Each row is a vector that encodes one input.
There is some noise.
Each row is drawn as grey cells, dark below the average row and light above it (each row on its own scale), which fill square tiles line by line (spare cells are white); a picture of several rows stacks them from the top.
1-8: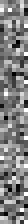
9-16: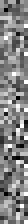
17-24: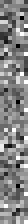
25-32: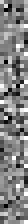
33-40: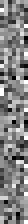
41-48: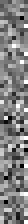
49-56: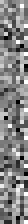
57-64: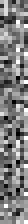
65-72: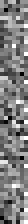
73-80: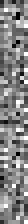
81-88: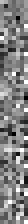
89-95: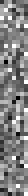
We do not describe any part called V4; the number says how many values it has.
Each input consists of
a point on a 6-point line, together with either a point on a 6-point line, or a value of V4.
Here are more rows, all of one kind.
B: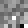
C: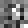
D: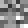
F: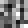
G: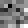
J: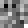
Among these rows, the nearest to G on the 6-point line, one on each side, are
B and F.
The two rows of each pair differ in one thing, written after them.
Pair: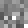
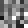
the place on the 6-point line
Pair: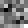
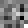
the value of V4
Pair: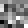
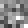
the place on the 6-point line
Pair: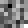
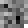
the value of V4
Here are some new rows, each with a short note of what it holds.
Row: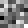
a point on each of two 6-point lines
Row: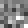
a point on a 6-point line and a value of V4
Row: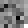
a point on a 6-point line and a value of V4
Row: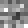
a point on each of two 6-point lines
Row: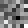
a point on each of two 6-point lines
